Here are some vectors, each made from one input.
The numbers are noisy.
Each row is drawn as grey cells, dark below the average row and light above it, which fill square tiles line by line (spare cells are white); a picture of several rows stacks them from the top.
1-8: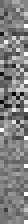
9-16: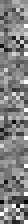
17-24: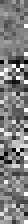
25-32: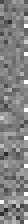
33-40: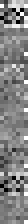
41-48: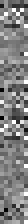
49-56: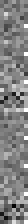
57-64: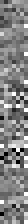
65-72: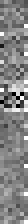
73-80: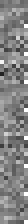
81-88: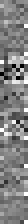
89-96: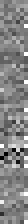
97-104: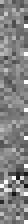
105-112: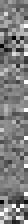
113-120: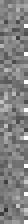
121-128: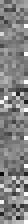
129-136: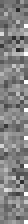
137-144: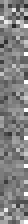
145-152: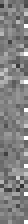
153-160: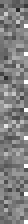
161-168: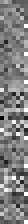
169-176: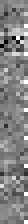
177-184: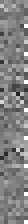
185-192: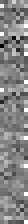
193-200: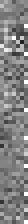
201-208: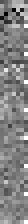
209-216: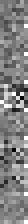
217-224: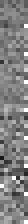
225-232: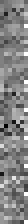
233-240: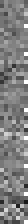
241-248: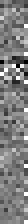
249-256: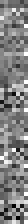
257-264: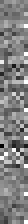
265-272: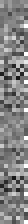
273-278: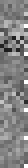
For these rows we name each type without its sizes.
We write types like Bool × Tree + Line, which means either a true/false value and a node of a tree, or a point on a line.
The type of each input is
List(Line) × List(Line).
